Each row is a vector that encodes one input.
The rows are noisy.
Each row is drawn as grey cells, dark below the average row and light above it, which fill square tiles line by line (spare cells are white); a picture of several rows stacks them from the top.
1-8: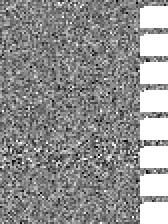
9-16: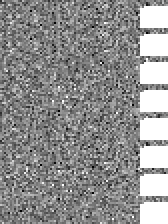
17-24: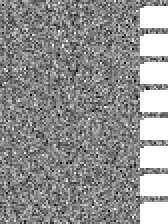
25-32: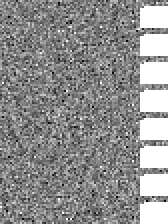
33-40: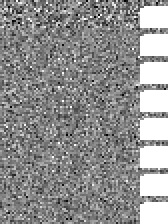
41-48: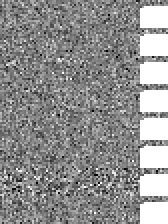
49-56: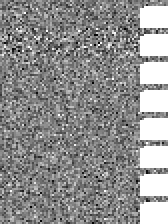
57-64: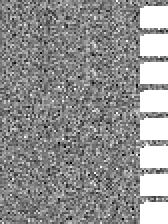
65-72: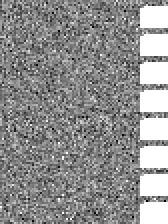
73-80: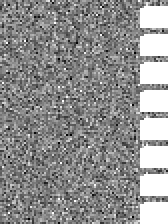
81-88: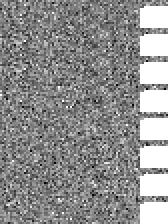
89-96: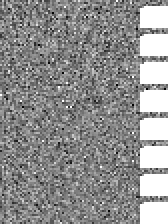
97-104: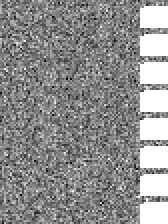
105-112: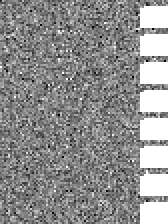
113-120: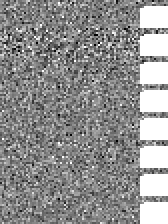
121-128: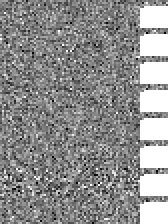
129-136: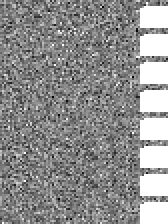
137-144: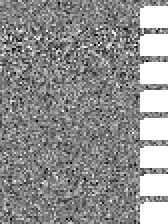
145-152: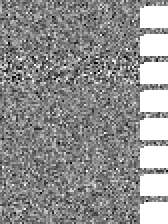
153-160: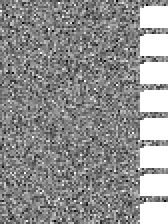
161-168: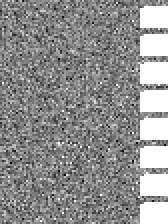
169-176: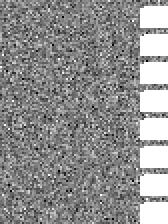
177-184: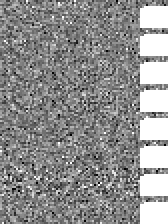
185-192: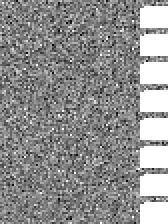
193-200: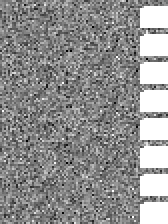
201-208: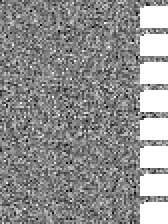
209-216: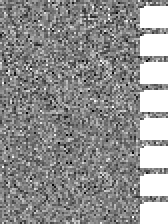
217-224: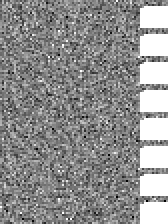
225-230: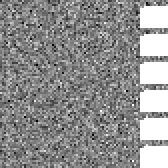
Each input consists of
a list of up to three points on an 11-point line.
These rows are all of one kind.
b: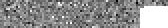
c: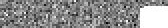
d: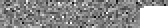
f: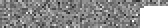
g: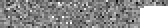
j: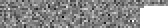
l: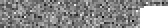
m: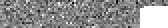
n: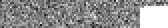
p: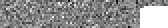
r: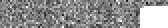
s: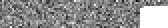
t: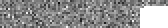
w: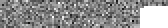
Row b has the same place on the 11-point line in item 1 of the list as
d, g, m and p.
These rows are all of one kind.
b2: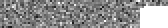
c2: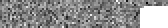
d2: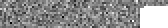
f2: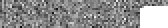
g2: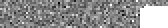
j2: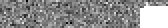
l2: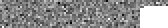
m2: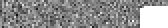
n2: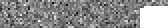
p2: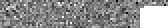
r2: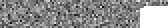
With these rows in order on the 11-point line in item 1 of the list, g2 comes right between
d2 and l2.
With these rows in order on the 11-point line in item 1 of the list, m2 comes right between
d2 and f2.
